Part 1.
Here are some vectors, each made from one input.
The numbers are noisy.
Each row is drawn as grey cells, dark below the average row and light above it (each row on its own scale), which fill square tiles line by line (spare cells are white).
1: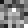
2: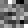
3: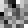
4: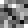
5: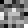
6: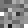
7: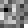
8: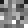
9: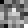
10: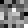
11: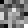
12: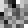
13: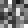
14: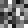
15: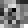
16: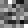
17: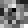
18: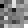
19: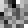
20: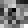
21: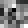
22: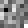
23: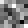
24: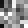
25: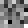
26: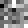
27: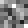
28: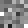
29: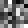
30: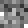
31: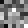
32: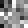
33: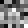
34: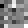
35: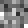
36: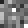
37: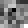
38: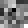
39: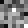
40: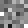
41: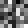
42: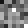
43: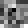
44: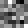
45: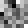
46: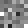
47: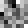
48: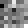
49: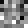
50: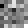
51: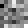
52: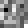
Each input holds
either a fixed value, or one of 7 labels and a true/false value.
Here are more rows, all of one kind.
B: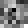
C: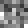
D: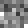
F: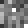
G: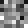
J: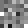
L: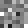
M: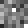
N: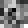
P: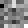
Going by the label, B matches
G and N.
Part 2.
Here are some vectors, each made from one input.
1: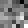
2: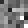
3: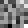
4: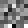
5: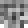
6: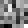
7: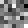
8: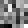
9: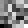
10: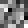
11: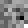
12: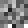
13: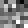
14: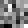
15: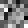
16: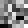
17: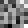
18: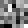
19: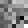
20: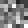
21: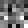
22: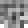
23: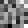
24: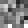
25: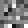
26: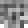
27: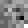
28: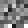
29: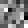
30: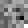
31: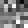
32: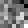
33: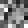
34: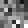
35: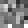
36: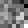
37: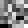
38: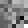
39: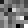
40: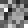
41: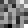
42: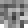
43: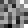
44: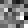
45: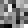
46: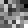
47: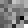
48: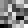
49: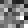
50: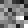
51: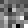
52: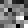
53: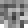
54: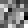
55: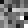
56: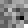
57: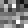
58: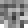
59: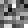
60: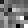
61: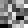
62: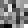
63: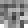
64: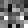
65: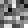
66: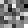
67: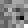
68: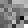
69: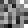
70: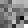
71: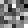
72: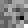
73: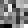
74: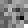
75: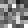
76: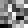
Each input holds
a list of up to two points on a 5-point line.
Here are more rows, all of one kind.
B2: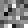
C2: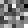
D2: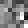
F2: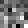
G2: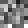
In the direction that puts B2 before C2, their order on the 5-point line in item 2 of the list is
D2, G2, B2, F2, C2.
